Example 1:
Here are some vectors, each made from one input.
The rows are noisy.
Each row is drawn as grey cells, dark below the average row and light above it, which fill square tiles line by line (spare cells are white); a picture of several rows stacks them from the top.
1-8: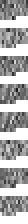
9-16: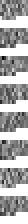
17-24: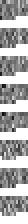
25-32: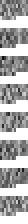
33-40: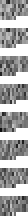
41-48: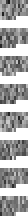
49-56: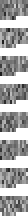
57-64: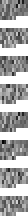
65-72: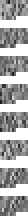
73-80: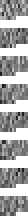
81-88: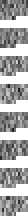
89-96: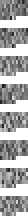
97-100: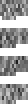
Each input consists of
either a point on a 7-point line, or a point on an 11-point line.
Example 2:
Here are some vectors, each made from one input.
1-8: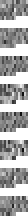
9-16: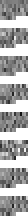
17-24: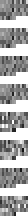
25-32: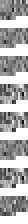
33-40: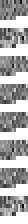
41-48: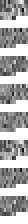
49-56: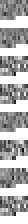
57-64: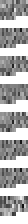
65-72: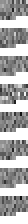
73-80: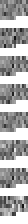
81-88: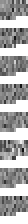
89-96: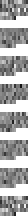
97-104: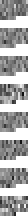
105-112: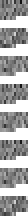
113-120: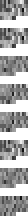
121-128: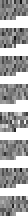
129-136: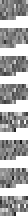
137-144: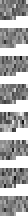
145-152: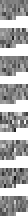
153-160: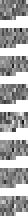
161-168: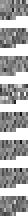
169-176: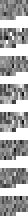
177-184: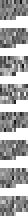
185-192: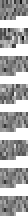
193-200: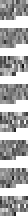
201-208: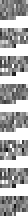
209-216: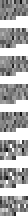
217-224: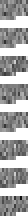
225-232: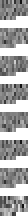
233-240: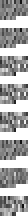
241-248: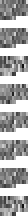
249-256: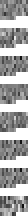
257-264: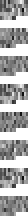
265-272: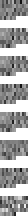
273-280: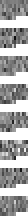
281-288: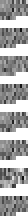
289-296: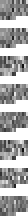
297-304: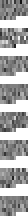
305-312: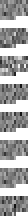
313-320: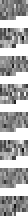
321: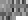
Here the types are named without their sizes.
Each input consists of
either a label, or three true/false values.
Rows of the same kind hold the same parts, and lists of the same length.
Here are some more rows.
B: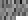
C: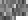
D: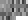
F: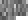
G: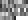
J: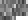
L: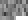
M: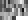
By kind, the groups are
B, C, D, F, J, L
G, M

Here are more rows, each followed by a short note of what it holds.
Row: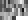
a label
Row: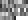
a label
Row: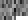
three true/false values
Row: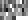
a label
